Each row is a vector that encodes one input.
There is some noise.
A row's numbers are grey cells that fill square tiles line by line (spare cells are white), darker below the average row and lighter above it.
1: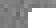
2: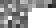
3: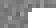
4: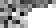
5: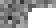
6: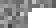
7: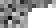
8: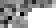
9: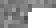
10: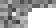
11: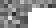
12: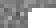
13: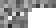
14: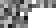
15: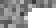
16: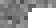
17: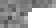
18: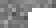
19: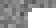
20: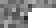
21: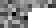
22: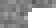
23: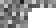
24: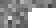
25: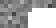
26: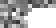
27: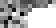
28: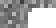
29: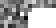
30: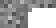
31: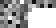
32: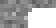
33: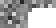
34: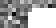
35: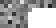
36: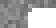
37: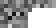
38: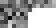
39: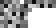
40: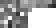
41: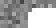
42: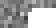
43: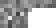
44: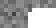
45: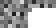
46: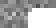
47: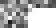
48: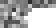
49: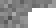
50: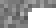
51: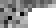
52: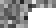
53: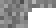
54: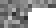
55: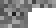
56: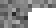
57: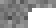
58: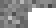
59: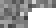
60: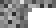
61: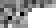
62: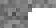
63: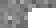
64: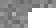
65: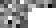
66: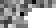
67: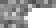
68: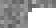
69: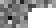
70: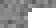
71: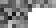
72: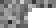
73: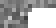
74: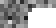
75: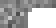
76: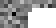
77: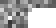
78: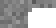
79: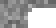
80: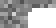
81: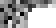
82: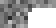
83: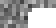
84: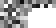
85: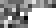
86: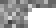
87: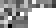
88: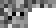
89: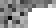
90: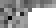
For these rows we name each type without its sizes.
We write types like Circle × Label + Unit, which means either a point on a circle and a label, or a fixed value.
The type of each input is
Bool × Label × Line.
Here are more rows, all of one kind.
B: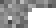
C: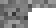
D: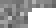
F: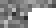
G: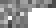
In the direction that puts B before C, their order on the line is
G, D, F, B, C.
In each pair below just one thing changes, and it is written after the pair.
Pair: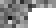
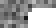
the place on the line
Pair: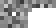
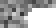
the label
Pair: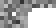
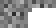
the true/false value
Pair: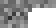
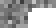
the true/false value
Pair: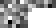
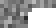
the true/false value
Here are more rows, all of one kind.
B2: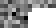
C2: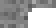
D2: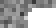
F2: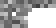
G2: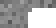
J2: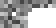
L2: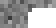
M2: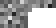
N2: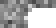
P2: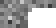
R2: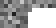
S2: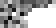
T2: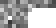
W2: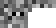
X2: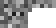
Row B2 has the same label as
C2, G2, N2 and T2.
